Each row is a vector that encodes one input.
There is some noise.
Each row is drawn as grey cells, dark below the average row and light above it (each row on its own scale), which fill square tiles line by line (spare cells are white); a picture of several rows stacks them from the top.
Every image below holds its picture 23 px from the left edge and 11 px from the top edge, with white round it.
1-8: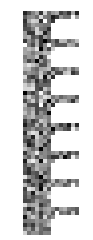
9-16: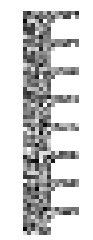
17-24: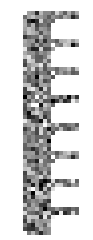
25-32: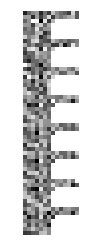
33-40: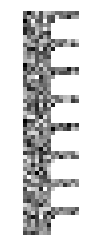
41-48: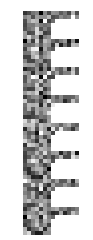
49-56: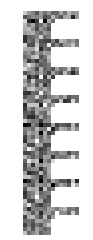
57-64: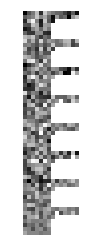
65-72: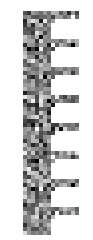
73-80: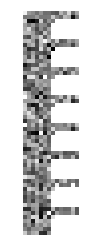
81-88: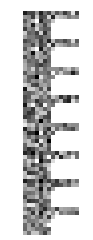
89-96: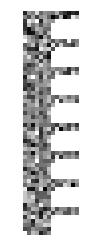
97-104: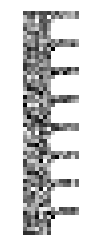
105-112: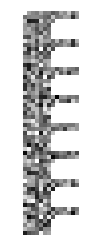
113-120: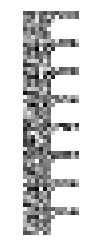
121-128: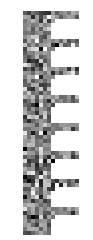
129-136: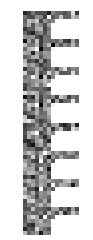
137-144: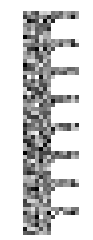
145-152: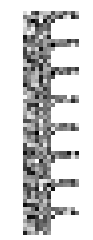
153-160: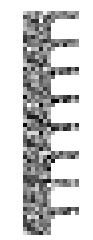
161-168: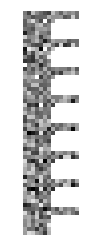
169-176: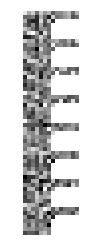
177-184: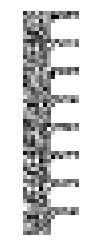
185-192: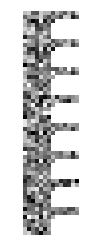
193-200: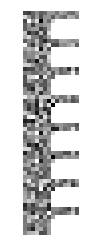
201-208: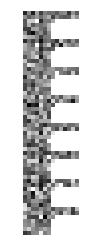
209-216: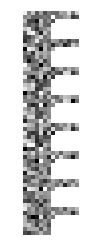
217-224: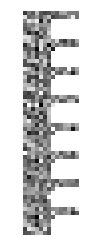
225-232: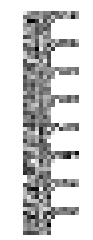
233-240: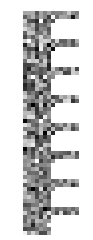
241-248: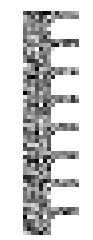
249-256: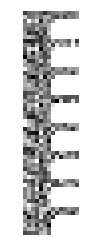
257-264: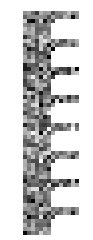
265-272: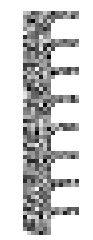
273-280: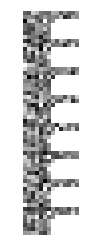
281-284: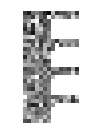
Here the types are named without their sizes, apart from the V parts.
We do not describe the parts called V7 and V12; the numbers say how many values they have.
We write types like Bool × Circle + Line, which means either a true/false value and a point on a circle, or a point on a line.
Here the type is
Tree × Tree + V7 × V12.
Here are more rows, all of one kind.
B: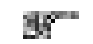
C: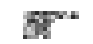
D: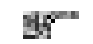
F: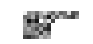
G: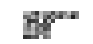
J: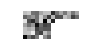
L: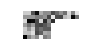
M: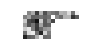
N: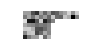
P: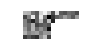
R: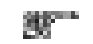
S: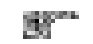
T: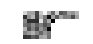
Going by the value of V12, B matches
D, J, M and R.
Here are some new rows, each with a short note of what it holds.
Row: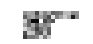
a value of V7 and a value of V12
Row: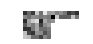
a node of each of two trees
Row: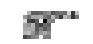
a value of V7 and a value of V12
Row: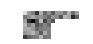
a value of V7 and a value of V12
